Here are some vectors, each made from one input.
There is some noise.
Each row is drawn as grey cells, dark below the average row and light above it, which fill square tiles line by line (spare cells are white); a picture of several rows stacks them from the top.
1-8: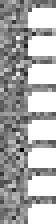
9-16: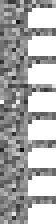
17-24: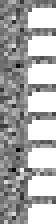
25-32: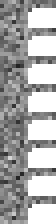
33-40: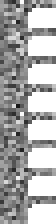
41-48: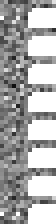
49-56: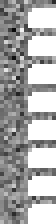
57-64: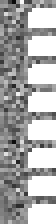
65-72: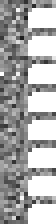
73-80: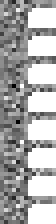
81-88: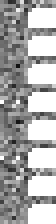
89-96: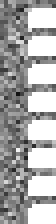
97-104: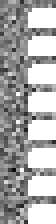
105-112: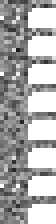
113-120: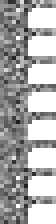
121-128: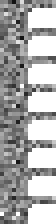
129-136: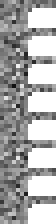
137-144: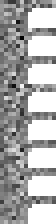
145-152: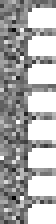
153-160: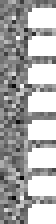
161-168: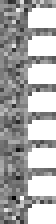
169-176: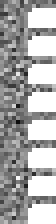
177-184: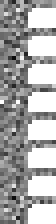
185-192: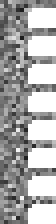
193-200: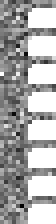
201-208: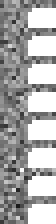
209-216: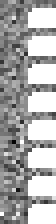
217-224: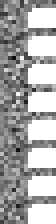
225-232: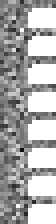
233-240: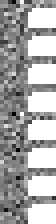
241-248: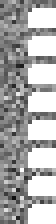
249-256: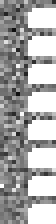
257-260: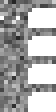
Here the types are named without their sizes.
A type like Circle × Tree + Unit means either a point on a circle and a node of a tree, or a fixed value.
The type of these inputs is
Bool × Line + Tree × (Tree × Tree + Unit).
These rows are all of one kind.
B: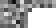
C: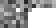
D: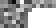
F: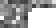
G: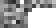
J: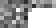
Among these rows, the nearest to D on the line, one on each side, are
C and G.
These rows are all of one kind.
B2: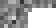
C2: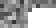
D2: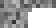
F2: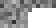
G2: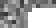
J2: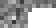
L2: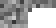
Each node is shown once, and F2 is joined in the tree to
D2 and L2.
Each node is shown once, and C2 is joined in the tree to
G2 and L2.
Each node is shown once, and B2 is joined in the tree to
J2.
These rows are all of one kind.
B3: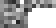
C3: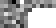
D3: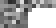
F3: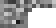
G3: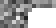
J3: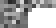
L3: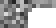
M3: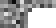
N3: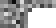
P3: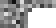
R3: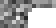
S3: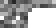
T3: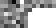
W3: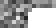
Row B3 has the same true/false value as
D3, F3 and J3.
